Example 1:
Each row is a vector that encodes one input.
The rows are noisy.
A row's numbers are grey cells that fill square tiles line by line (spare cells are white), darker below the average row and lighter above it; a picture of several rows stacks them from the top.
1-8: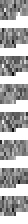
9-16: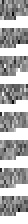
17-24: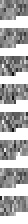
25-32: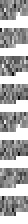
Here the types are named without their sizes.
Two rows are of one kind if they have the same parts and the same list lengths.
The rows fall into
2 kinds.
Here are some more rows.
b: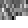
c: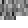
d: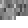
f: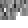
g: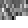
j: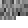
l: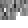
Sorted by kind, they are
b, g
c, d, f, j, l

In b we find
a fixed value.
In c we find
a point on a circle.
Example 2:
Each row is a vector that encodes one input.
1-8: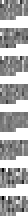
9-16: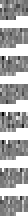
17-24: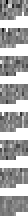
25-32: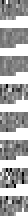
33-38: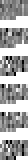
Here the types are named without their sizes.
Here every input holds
either a fixed value, or a node of a tree.
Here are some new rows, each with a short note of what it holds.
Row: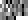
a fixed value
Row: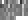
a node of a tree
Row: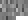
a node of a tree
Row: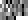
a fixed value
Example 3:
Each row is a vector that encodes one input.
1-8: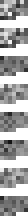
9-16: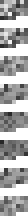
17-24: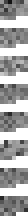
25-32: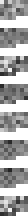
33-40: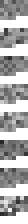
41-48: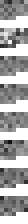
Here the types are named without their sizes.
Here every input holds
either a fixed value, or a node of a tree.
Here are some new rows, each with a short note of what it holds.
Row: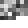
a fixed value
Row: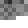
a node of a tree
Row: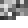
a fixed value
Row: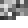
a fixed value
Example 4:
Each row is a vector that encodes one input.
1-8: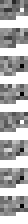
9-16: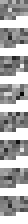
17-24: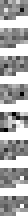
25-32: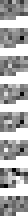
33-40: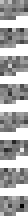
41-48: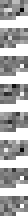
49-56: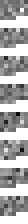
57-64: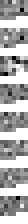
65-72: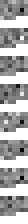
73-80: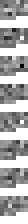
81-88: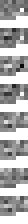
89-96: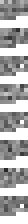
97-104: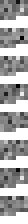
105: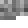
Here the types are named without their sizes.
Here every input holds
either a fixed value, or four true/false values.
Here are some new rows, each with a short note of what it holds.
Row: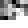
a fixed value
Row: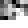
a fixed value
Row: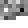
four true/false values
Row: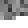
four true/false values
